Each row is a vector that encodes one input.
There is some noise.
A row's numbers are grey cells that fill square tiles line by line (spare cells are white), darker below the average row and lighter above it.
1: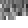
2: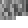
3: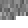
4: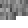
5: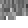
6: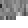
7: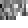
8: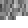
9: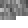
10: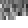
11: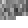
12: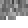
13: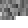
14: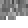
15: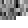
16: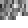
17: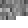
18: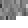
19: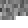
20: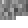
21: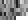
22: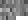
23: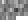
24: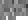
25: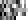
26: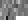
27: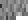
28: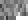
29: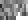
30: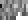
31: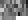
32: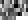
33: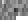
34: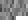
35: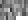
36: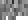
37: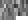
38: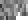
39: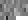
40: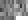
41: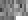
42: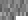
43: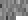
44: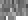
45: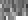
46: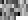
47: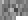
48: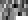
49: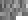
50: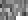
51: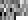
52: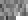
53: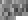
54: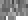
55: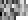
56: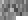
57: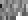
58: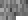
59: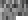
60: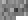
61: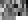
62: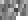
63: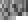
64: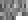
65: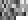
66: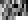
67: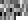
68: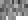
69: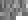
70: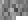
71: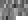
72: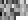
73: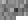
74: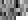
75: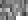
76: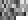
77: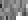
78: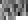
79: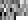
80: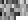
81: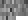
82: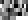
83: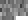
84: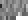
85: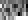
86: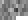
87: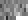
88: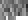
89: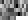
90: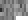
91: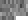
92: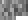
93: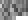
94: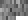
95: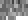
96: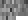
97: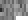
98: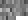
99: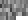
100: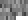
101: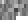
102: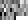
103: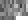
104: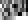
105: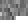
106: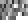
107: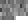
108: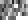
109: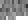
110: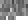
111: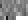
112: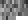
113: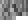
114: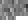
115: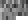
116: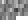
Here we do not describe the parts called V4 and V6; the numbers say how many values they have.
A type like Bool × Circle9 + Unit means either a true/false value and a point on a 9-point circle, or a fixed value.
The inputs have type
Line5 × (Line5 + V6) + V4.
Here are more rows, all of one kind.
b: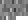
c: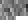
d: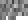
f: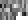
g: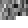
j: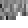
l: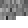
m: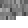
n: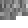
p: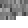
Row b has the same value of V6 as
f, m, n and p.
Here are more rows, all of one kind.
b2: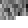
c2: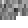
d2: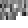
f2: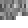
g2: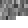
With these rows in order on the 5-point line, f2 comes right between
b2 and g2.
